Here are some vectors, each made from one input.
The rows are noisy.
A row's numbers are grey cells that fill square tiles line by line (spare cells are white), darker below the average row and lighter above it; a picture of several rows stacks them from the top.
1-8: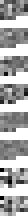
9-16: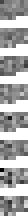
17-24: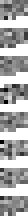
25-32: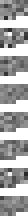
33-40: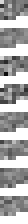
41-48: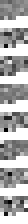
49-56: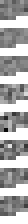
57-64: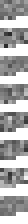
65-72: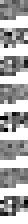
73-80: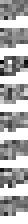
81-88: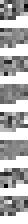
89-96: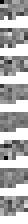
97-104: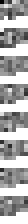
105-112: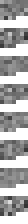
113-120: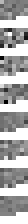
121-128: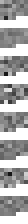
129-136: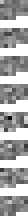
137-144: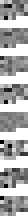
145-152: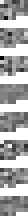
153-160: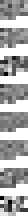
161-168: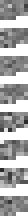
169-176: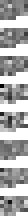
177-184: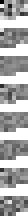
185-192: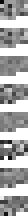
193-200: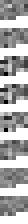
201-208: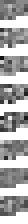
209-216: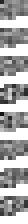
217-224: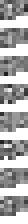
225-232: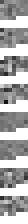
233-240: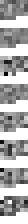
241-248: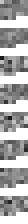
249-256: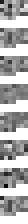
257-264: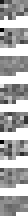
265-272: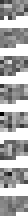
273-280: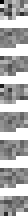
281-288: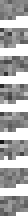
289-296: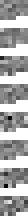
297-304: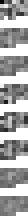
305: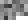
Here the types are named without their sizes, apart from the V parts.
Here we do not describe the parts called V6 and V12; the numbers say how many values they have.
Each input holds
a point on a line, together with either a point on a line and a value of V6, or a value of V12.
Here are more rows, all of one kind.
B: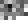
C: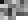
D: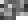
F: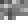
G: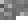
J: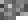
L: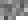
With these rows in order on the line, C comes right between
B and G.
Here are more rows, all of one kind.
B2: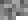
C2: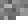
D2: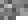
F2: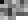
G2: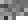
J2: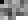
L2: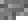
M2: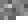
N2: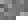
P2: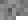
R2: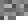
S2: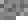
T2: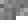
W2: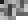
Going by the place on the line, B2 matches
F2, G2 and L2.
